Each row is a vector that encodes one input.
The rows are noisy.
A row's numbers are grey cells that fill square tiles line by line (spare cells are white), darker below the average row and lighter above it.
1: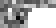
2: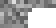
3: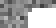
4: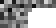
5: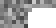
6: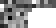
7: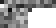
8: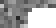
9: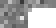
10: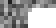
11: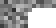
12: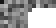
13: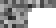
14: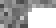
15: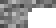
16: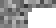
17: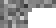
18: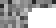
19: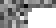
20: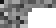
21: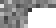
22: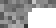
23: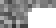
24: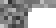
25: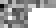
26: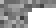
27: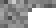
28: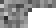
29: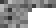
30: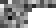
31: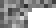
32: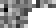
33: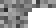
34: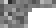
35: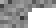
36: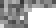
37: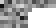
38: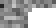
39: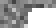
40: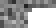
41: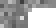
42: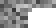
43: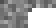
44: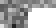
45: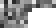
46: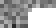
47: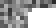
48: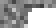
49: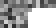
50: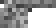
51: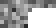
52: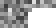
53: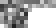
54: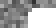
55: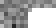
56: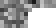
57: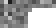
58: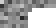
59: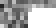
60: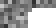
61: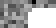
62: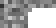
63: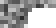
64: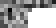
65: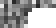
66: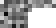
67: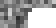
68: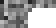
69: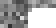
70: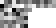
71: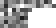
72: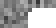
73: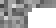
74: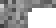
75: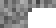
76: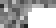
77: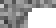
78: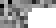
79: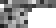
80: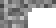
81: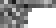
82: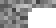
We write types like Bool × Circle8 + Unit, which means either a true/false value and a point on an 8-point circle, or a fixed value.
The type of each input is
Bool × Bool × Bool + Label10.
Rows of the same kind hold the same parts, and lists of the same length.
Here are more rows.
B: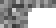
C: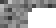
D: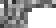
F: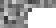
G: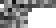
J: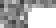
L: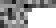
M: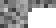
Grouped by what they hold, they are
B, J, L
C, D, F, G, M

